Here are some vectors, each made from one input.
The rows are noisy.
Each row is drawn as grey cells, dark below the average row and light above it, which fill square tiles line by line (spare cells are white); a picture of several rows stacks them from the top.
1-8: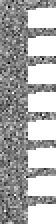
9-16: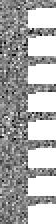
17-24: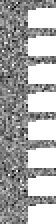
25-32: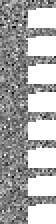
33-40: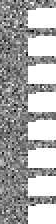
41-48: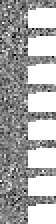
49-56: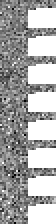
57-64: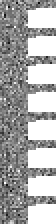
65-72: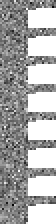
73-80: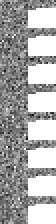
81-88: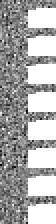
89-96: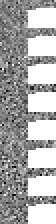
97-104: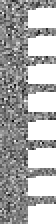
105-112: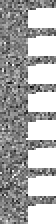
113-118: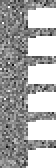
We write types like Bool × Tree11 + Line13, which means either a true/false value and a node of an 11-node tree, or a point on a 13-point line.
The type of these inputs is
(Line7 + Line11) × Line11.
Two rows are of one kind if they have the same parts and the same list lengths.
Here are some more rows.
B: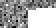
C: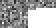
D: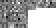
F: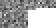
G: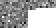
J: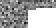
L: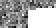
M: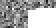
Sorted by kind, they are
B, G, J, L
C, D, F, M

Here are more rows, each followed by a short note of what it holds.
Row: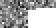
a point on each of two 11-point lines
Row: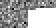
a point on a 7-point line and a point on an 11-point line
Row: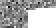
a point on each of two 11-point lines
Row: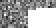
a point on each of two 11-point lines
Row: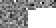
a point on a 7-point line and a point on an 11-point line
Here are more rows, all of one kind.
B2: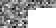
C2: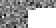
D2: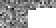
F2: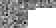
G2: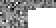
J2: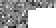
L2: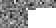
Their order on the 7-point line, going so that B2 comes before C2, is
B2, J2, C2, F2, D2, L2, G2.
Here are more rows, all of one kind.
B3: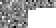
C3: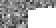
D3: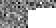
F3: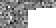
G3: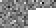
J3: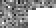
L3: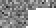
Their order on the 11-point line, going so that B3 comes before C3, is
J3, F3, B3, L3, G3, C3, D3.
